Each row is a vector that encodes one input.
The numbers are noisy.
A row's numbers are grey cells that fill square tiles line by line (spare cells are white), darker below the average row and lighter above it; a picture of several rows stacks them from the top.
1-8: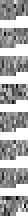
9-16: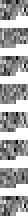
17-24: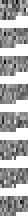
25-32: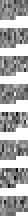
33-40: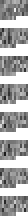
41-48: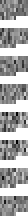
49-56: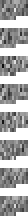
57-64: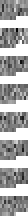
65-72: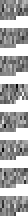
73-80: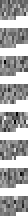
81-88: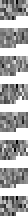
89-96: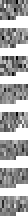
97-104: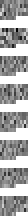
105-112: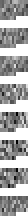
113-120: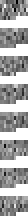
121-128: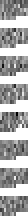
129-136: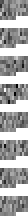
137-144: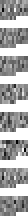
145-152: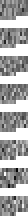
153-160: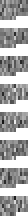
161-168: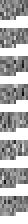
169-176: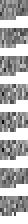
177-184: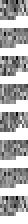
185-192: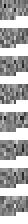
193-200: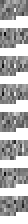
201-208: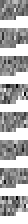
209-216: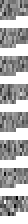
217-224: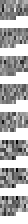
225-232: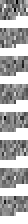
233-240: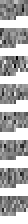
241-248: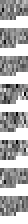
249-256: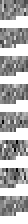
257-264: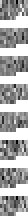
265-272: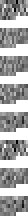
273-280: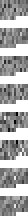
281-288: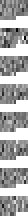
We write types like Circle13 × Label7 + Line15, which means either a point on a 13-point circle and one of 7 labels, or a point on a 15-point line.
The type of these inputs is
(Bool × Bool × Bool + Line7) × Label5 + Label7.
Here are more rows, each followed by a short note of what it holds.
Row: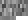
one of 5 labels and a point on a 7-point line
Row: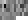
one of 5 labels and three true/false values
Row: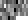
one of 7 labels
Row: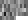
one of 5 labels and three true/false values
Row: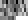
one of 7 labels
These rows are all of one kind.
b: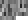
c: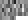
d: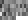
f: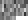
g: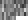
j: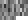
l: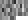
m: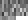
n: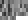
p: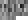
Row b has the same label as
d and n.
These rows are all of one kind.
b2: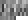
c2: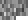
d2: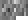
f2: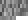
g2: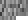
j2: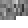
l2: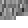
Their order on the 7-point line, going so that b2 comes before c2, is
g2, f2, j2, b2, c2, l2, d2.
